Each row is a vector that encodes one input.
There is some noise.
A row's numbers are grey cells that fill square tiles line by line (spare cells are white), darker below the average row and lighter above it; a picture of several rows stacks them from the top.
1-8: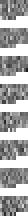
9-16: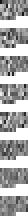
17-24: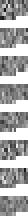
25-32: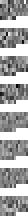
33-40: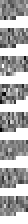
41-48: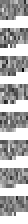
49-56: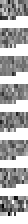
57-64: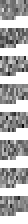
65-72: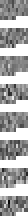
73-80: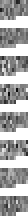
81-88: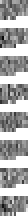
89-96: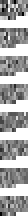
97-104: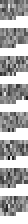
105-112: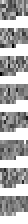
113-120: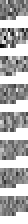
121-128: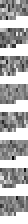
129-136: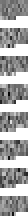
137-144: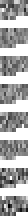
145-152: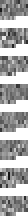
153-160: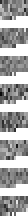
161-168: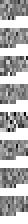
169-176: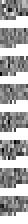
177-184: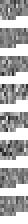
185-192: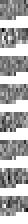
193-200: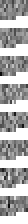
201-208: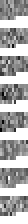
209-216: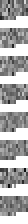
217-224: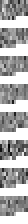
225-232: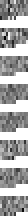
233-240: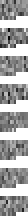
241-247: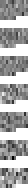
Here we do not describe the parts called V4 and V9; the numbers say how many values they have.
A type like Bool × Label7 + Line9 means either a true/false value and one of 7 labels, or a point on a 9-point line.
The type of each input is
(Bool × V4 × V9 + Tree8 + Unit) × Line7.
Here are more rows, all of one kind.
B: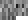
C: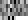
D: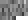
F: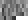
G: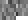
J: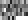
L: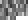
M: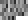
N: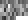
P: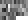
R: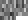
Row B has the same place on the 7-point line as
C, N, P and R.
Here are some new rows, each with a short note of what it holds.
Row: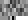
a point on a 7-point line and a node of an 8-node tree
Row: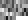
a point on a 7-point line
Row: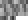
a point on a 7-point line and a node of an 8-node tree
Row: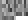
a point on a 7-point line, a true/false value, a value of V4 and a value of V9
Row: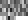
a point on a 7-point line
